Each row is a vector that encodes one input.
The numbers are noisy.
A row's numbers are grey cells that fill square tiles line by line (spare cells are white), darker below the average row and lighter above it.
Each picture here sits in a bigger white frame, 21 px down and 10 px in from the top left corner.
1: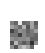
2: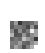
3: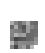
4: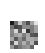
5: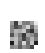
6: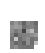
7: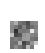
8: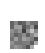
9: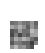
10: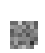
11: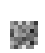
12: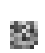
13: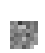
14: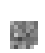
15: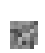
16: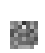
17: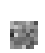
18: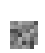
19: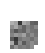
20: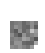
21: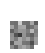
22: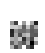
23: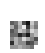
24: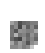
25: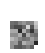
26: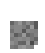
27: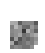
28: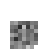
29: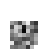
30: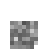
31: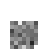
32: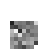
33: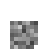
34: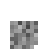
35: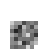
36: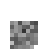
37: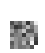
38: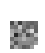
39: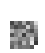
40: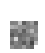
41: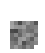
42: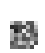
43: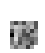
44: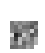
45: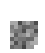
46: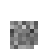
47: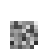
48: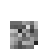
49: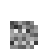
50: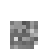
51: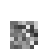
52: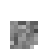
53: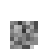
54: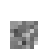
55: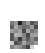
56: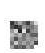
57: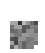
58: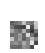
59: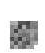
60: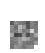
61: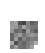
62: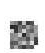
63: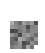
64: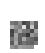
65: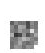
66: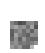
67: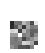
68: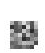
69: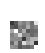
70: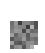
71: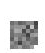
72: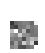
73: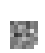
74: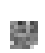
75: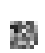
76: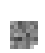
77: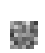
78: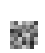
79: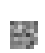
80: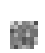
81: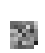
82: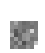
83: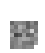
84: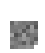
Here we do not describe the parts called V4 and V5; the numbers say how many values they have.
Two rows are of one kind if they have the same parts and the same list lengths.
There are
3 kinds of row.
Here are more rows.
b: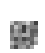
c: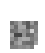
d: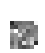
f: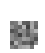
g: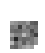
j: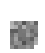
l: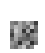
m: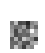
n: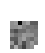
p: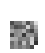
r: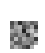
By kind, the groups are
b, g, j, l, n
c, f, m, r
d, p

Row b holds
a point on a 6-point circle and a value of V5.
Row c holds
a value of V5.
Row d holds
a true/false value and a value of V4.
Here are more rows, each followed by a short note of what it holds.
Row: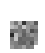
a point on a 6-point circle and a value of V5
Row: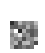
a true/false value and a value of V4
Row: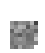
a point on a 6-point circle and a value of V5
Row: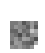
a value of V5
